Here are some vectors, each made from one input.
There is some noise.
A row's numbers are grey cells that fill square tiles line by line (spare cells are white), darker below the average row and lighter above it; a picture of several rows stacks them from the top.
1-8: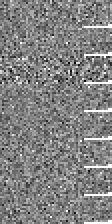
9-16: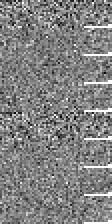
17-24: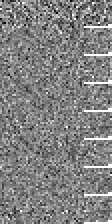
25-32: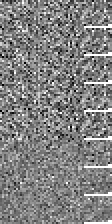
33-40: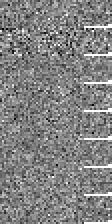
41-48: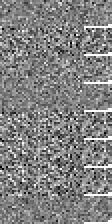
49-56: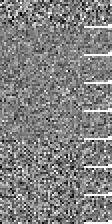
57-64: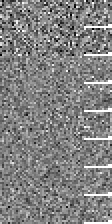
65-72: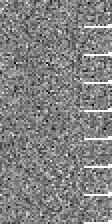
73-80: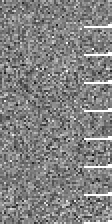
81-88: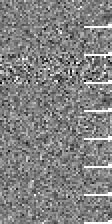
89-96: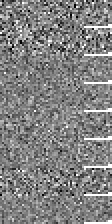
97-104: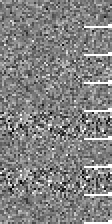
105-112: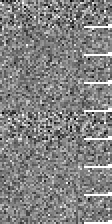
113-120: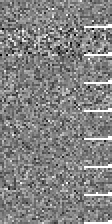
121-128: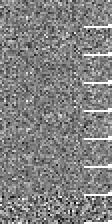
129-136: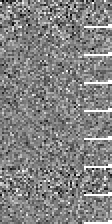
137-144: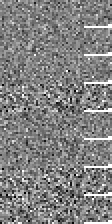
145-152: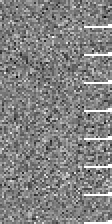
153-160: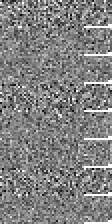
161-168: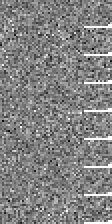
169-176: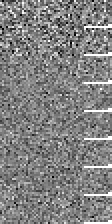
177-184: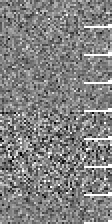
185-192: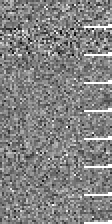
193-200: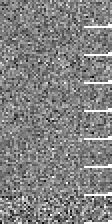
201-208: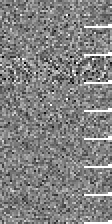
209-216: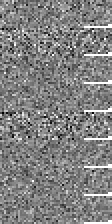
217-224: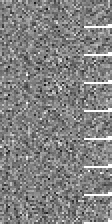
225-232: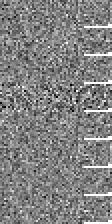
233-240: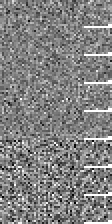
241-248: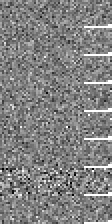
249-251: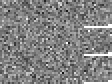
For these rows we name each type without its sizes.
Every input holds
either a node of a tree and a true/false value, or a list of points on a circle.
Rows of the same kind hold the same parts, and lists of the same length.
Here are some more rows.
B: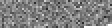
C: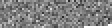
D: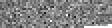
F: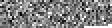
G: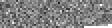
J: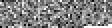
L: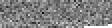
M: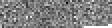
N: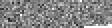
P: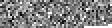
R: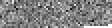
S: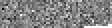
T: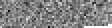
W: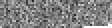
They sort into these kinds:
B, C, S, W
D, G, L, M, N, T
F, P
J
R

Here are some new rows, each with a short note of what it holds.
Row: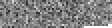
a list of two items
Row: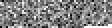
a node of a tree and a true/false value
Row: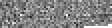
a list of two items
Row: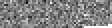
a list of two items
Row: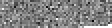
a list of one item
